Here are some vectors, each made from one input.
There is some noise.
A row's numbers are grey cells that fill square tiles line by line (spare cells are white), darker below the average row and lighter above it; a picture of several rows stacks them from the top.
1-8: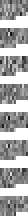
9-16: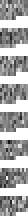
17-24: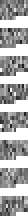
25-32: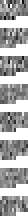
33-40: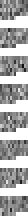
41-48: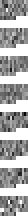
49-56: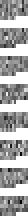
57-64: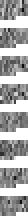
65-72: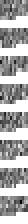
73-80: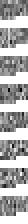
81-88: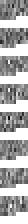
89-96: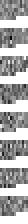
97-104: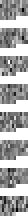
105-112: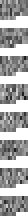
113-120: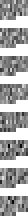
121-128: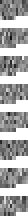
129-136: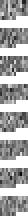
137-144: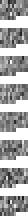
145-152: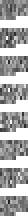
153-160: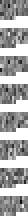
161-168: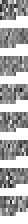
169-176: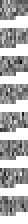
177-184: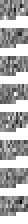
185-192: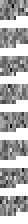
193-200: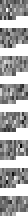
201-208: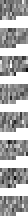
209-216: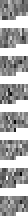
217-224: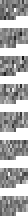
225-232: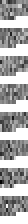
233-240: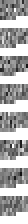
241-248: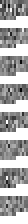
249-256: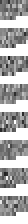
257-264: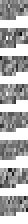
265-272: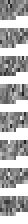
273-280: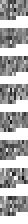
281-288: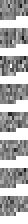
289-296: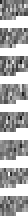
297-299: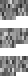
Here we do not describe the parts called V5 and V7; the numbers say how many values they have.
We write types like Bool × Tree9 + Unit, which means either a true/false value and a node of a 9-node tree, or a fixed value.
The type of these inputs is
(Bool × Bool × Bool + V7) × (Line6 + V5).
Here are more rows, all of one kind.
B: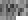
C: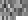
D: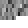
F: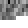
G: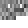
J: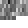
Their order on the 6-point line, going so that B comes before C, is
B, G, D, C, J, F.
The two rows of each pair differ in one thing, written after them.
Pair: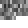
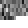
the value of V5
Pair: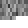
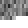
the value of V5
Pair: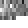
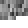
one of the three true/false values
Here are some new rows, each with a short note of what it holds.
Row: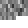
a point on a 6-point line and a value of V7
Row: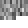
a point on a 6-point line and three true/false values
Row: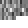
a point on a 6-point line and three true/false values
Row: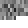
a point on a 6-point line and a value of V7
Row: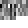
a point on a 6-point line and a value of V7
